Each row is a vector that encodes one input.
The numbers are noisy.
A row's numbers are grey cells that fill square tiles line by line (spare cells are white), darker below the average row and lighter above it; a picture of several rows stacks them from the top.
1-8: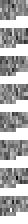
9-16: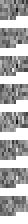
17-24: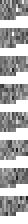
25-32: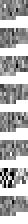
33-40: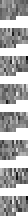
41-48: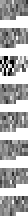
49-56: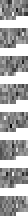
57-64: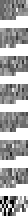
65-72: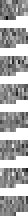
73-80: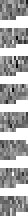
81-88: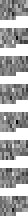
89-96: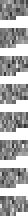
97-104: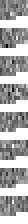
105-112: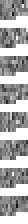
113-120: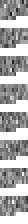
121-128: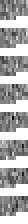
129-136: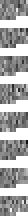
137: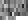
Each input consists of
either a fixed value, or a node of each of two 12-node trees and a true/false value.
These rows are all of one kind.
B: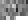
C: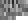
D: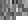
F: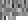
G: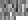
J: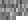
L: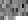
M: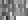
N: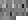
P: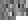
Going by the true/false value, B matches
L and N.
